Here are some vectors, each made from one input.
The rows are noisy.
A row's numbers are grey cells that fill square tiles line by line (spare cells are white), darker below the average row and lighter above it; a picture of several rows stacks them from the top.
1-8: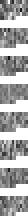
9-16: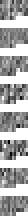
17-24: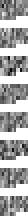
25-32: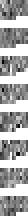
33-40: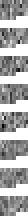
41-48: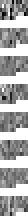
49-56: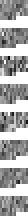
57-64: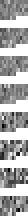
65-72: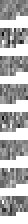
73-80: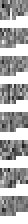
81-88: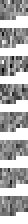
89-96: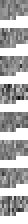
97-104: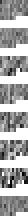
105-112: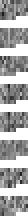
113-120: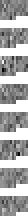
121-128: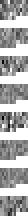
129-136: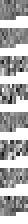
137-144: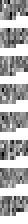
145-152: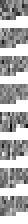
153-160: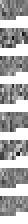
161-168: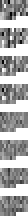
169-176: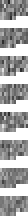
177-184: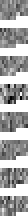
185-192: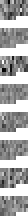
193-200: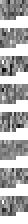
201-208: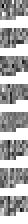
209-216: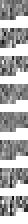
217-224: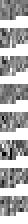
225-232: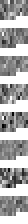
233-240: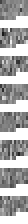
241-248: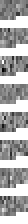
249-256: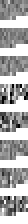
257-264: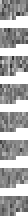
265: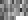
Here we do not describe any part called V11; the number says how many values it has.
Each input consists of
a list of up to two items, each a true/false value and a value of V11.
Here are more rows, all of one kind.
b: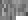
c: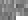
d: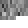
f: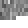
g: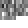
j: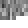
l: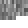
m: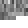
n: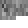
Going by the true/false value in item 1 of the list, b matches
d, g and n.
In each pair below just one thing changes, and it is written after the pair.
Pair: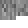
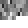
the value of V11 in item 2 of the list
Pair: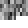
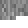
the true/false value in item 1 of the list
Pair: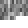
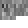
the value of V11 in item 2 of the list
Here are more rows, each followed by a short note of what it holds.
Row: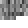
a list of one item
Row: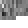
a list of one item
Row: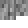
a list of two items
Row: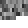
the empty list
